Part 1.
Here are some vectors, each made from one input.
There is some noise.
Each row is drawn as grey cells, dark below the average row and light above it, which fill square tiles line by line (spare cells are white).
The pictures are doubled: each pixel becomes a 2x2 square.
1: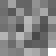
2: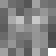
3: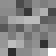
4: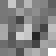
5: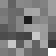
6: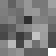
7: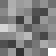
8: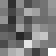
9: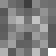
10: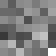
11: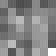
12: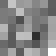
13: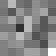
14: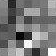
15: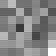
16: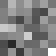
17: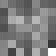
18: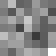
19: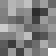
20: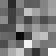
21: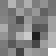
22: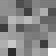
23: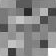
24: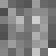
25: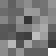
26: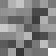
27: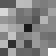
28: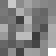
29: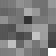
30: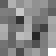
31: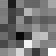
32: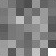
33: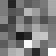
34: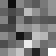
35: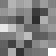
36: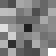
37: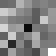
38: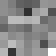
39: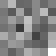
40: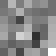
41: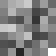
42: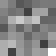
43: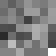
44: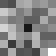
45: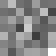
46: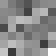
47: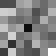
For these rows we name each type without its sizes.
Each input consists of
a point on a line.
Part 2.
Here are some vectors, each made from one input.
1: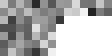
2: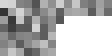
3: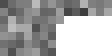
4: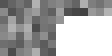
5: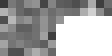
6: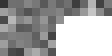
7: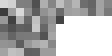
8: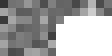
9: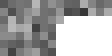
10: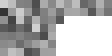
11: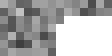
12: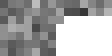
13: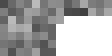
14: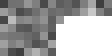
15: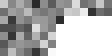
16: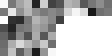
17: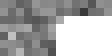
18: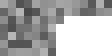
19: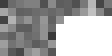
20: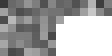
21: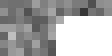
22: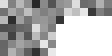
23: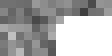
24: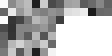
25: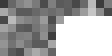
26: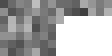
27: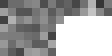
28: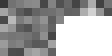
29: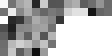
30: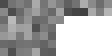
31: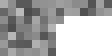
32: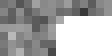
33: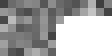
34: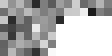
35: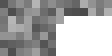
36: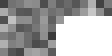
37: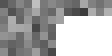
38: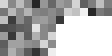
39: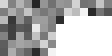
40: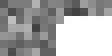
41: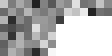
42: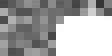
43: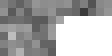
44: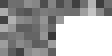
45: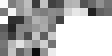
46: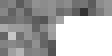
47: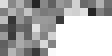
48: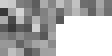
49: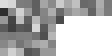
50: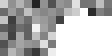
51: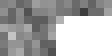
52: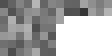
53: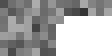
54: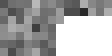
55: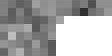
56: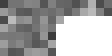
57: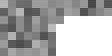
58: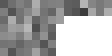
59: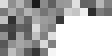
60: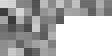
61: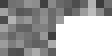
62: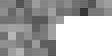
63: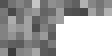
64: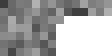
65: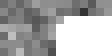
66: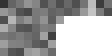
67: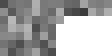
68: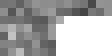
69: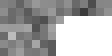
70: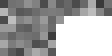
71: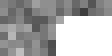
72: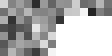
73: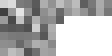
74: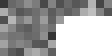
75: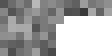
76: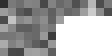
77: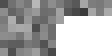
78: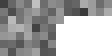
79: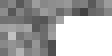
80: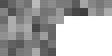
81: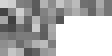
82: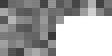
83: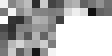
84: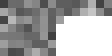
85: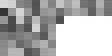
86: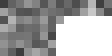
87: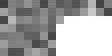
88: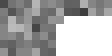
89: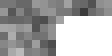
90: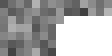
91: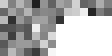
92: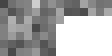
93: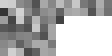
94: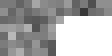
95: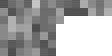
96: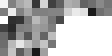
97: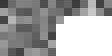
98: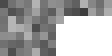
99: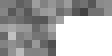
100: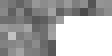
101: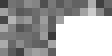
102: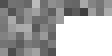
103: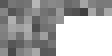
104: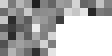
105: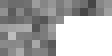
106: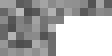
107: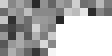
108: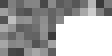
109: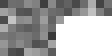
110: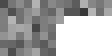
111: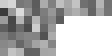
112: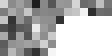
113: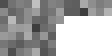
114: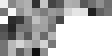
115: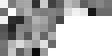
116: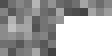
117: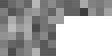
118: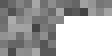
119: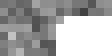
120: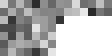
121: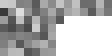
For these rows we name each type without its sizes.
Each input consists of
a point on a line.
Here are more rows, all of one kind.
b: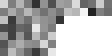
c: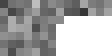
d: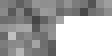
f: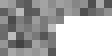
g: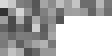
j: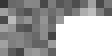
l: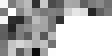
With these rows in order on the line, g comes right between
b and f.
